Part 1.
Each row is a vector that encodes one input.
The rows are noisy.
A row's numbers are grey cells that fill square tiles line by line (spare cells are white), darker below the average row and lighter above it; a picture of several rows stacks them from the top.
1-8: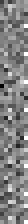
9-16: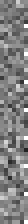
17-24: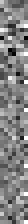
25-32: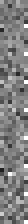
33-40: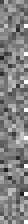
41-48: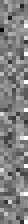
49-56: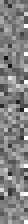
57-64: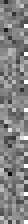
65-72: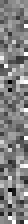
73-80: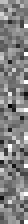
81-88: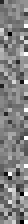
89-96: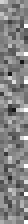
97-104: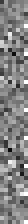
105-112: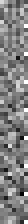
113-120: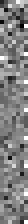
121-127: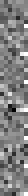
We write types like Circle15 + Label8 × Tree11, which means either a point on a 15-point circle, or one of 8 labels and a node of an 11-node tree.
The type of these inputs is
Circle14 + Line10.
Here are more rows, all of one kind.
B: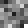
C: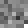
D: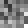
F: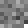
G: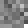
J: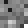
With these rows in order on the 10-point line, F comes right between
C and G.
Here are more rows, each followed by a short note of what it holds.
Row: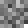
a point on a 10-point line
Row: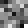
a point on a 10-point line
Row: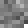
a point on a 10-point line
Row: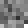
a point on a 10-point line
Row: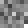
a point on a 10-point line
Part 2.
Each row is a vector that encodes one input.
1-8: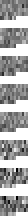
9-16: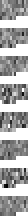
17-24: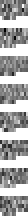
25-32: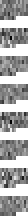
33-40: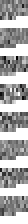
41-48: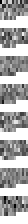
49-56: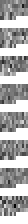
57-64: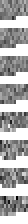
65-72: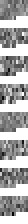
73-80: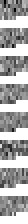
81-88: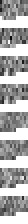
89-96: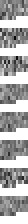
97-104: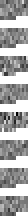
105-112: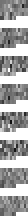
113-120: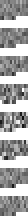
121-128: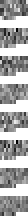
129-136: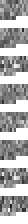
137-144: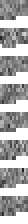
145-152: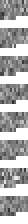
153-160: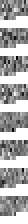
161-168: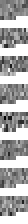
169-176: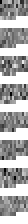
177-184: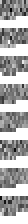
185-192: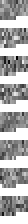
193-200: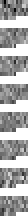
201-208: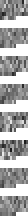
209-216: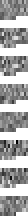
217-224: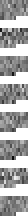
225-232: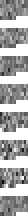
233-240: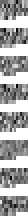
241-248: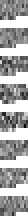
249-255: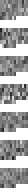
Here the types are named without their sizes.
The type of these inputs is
Bool × Bool × Bool × Bool + Line.
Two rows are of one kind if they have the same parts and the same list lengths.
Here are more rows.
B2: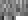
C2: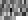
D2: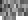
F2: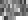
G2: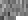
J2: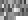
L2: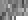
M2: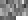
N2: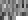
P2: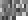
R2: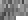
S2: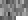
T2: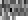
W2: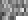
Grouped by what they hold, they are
B2, G2, L2, M2, N2, P2, R2, S2, W2
C2, D2, F2, J2, T2

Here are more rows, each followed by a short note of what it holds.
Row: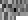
a point on a line
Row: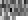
a point on a line
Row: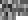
a point on a line
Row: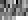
a point on a line
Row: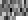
a point on a line
